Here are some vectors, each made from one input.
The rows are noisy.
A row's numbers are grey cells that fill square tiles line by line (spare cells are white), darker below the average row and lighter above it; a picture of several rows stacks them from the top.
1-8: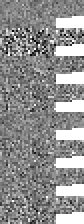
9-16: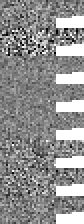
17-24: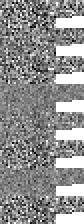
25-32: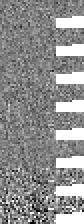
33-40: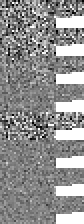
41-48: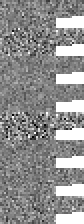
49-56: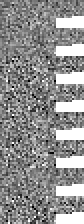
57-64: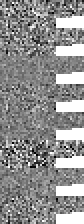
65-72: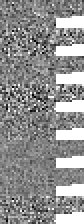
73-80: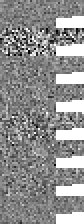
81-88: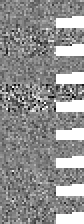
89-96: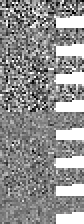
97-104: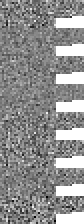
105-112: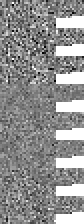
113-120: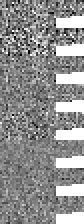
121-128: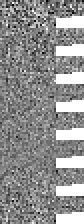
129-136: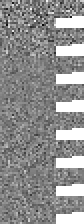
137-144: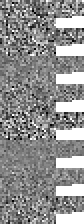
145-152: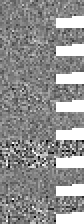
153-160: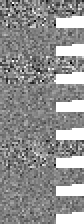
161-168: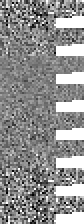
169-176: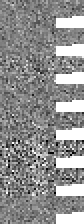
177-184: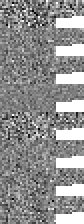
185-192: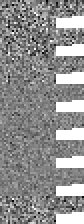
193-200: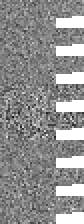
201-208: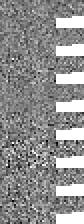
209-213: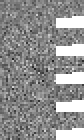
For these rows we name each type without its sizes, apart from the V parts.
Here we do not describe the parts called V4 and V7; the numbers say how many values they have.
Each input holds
a point on a circle, a true/false value, a value of V4 and a value of V7.
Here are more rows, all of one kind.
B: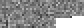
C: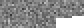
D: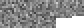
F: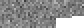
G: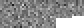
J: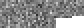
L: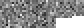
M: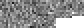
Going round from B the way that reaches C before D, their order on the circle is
B, C, F, D, L, J, G, M.
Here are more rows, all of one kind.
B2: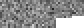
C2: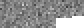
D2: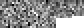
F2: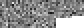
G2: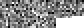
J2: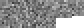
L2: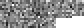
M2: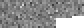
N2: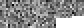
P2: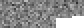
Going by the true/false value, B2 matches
F2, G2, J2 and N2.
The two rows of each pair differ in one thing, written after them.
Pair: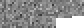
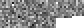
the true/false value
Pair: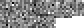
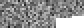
the place on the circle
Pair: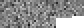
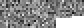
the true/false value
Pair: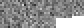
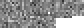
the value of V4
